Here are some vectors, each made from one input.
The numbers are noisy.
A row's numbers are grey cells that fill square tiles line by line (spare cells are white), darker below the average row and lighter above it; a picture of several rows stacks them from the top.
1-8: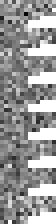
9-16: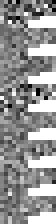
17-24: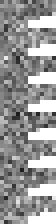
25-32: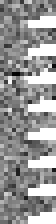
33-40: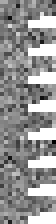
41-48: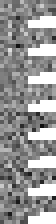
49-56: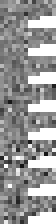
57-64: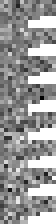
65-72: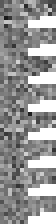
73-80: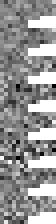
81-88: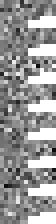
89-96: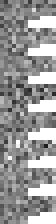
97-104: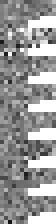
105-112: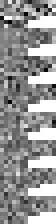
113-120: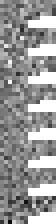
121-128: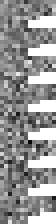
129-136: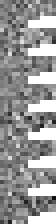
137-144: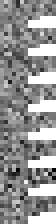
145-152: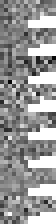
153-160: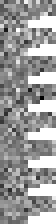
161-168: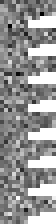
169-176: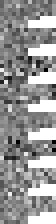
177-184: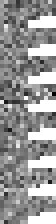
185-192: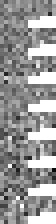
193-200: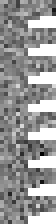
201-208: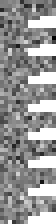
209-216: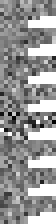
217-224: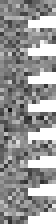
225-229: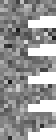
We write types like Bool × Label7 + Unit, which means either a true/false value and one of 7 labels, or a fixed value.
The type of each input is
Bool × (Circle6 + Unit) × Line11.
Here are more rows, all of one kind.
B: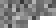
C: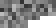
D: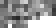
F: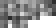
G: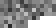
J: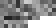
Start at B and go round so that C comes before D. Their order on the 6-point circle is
B, G, C, J, D, F.
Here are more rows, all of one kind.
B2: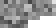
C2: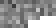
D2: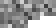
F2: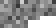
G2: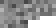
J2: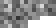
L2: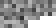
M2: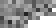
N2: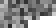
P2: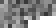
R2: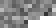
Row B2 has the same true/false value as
C2 and G2.
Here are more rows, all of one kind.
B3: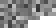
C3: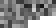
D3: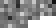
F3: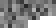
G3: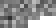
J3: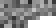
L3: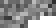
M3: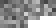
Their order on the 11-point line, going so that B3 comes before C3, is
J3, D3, L3, M3, G3, B3, F3, C3.
